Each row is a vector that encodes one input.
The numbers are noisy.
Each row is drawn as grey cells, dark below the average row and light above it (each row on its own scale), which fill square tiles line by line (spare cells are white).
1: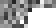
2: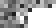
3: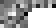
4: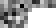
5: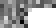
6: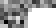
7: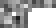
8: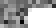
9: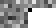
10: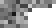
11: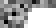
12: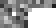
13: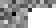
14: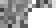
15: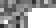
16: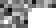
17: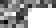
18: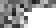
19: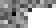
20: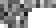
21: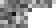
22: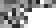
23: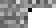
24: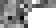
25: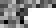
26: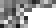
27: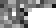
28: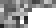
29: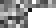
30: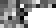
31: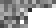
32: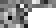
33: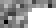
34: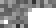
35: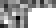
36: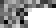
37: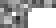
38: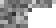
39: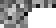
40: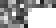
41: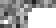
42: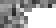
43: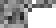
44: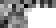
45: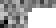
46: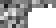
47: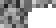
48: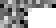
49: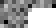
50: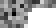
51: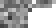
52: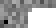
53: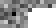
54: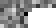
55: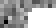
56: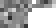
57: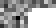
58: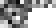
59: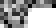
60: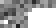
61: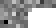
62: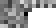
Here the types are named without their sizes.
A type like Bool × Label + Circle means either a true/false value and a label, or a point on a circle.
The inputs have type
(Bool × Bool × Bool + Unit) × Line.
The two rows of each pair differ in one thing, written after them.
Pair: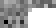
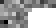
one of the three true/false values
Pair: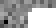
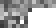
one of the three true/false values
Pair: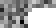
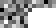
one of the three true/false values
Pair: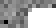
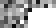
one of the three true/false values
